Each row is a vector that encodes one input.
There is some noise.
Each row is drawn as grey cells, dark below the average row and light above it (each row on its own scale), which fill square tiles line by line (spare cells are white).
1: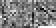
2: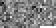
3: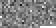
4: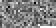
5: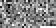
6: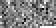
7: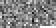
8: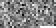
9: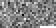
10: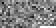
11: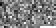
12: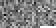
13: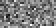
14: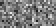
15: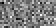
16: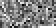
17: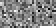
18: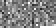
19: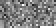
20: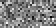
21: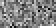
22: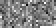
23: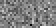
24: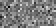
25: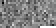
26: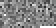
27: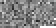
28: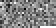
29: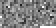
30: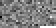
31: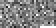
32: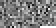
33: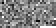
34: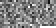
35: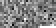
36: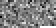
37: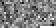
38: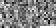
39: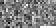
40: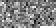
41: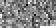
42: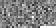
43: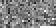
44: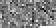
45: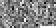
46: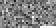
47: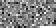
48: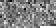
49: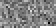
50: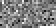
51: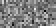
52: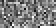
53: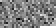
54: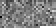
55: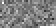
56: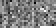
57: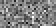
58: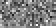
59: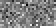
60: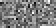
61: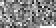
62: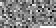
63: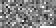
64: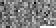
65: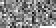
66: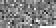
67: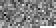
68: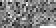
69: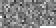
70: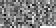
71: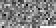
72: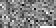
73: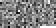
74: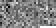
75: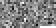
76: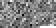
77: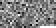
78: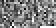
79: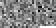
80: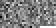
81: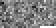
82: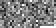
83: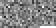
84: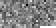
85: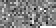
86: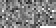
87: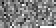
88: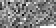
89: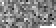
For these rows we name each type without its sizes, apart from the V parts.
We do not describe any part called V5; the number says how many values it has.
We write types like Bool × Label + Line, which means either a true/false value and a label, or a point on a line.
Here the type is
Line × (Line + V5).
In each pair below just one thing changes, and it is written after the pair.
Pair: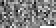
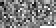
the place on the line
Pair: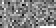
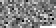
the value of V5
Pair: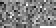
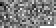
the value of V5
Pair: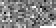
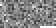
the value of V5
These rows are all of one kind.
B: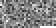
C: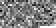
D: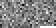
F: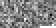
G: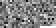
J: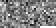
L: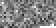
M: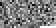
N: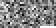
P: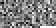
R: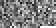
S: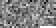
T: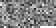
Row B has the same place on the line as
L, M and T.
